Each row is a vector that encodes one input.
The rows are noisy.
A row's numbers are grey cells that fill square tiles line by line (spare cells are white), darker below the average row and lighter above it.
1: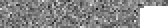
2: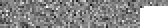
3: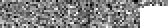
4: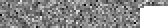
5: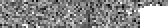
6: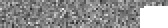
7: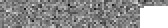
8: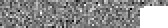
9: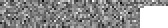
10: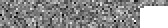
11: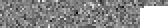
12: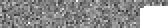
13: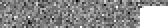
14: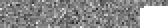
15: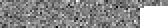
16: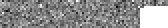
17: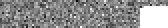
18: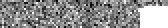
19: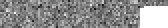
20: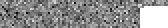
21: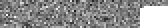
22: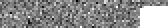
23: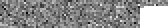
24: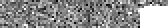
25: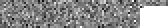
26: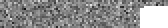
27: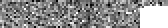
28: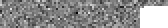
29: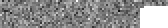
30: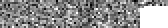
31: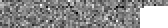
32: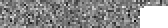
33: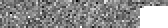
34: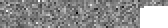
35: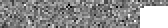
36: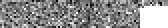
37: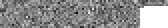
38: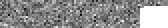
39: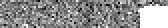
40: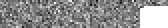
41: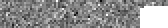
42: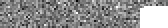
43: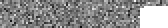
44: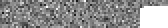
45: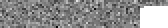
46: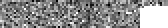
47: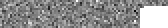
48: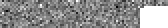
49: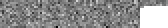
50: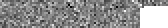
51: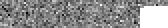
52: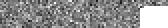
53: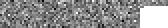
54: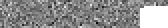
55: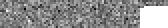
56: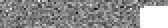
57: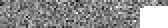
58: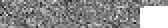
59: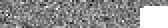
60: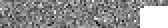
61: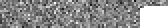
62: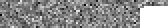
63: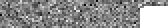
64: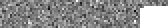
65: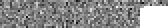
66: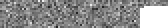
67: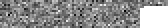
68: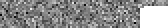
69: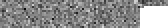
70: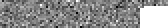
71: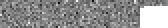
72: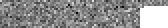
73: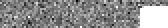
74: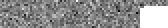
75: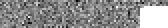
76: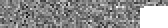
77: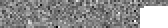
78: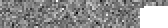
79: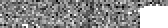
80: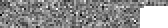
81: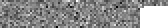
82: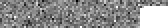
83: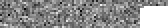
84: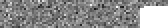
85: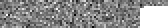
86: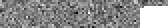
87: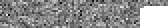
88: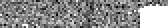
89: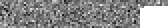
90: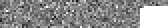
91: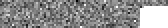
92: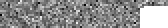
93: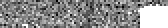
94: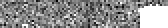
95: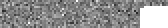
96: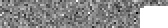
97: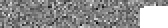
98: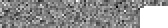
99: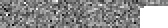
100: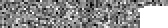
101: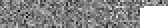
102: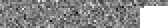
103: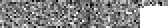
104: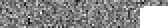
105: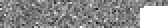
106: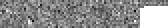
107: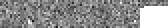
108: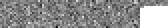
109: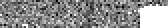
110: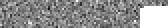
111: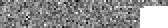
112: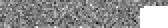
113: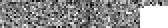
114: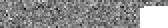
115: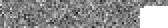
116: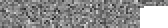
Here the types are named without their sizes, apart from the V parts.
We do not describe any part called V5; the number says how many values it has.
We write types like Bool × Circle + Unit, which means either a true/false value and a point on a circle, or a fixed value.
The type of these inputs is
(Circle + V5) × List(Line).
